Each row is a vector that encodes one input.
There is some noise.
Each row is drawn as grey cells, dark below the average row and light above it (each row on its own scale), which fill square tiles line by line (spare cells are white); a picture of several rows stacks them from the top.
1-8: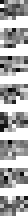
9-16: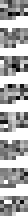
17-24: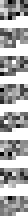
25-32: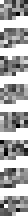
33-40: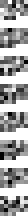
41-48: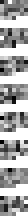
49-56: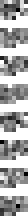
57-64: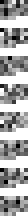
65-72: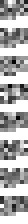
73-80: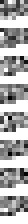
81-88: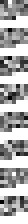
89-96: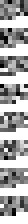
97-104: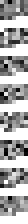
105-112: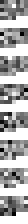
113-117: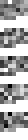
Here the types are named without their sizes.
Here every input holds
two labels.
